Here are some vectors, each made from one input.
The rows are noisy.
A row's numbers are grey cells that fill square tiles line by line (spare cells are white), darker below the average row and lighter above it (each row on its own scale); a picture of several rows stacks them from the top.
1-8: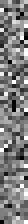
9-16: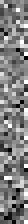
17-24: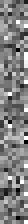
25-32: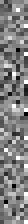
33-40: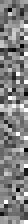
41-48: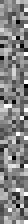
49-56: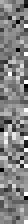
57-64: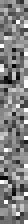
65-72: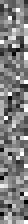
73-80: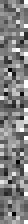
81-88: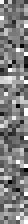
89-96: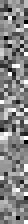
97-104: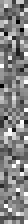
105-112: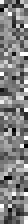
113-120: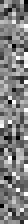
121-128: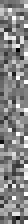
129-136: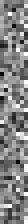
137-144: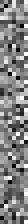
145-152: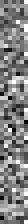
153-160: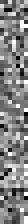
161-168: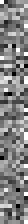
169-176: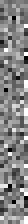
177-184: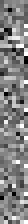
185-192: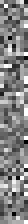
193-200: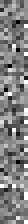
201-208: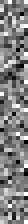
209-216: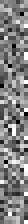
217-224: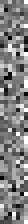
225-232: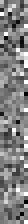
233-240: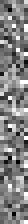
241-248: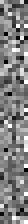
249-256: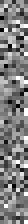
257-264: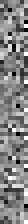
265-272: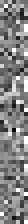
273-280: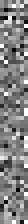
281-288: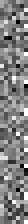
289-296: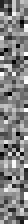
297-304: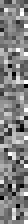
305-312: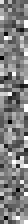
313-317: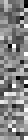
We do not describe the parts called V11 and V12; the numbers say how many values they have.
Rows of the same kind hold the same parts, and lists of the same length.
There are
2 kinds of row.
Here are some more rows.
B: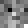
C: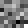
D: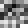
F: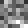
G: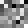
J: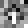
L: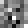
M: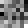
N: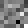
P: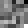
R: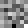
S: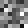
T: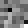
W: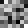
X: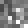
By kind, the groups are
B, D, F, M, T, X
C, G, J, L, N, P, R, S, W

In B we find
a value of V11 and a value of V12.
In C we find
a point on a 4-point line, a true/false value and a value of V11.
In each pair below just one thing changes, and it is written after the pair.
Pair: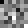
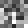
the place on the 4-point line
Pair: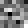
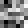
the true/false value
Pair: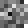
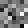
the place on the 4-point line
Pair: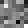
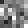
the true/false value
